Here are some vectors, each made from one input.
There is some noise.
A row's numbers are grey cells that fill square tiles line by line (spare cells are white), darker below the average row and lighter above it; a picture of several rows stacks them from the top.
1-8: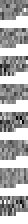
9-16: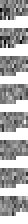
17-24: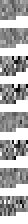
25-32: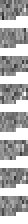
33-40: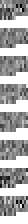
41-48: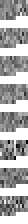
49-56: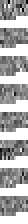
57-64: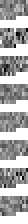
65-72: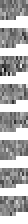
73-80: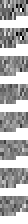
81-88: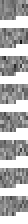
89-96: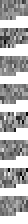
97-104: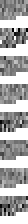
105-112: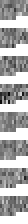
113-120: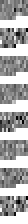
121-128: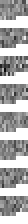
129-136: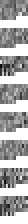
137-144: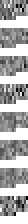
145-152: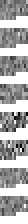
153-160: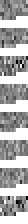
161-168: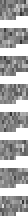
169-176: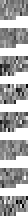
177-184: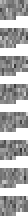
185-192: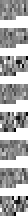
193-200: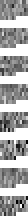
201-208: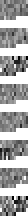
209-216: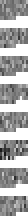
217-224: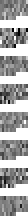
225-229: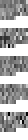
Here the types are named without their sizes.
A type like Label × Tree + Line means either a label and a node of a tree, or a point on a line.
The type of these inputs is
(Circle + Unit) × Label + Line.
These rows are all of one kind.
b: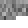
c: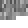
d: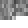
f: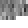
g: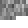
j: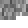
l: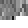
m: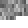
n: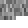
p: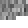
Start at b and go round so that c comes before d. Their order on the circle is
b, n, c, d, j, g, m, p, f, l.
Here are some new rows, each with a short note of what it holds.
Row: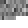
a label
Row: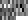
a point on a line
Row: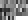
a point on a line
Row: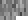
a point on a circle and a label
